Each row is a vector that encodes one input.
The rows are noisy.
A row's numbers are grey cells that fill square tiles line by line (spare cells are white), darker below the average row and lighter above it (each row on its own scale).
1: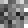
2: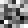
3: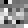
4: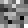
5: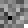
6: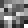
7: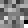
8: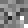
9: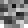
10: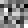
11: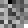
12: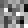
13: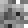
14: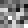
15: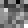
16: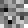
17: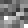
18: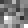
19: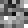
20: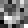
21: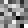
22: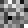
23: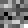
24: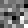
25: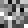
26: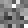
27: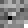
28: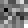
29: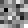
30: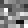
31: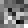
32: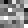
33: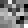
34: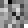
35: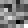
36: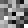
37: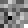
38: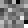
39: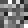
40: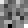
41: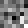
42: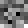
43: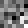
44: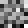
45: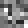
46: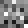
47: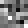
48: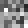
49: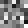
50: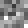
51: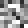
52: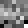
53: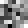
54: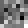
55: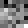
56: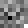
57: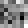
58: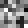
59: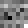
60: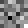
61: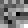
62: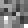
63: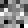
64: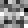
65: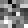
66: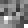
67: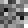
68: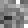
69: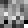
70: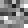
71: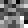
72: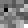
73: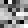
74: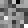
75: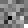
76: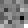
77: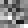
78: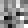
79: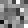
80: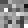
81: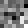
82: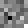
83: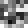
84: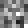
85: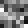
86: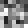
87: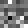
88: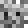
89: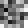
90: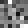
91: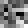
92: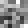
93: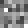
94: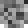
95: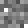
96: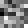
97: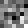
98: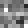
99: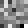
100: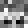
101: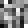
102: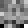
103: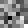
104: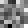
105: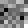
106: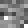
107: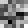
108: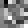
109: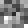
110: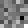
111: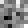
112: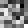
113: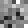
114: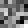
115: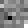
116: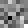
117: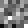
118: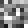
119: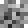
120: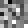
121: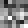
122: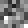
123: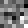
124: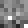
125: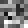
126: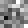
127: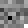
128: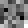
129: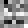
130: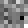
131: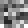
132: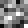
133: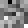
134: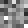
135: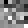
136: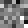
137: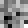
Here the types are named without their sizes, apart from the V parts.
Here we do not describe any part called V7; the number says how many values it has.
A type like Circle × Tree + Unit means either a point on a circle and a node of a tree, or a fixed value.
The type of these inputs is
Bool × Circle × V7 + Unit.
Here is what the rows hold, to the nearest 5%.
About 95% of them hold a point on a circle, a true/false value and a value of V7. The rest hold a fixed value.
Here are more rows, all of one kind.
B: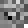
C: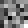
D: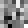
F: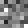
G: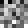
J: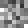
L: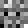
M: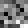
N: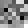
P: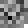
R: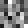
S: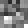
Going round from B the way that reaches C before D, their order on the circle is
B, G, C, M, S, P, F, D, N, J, R, L.
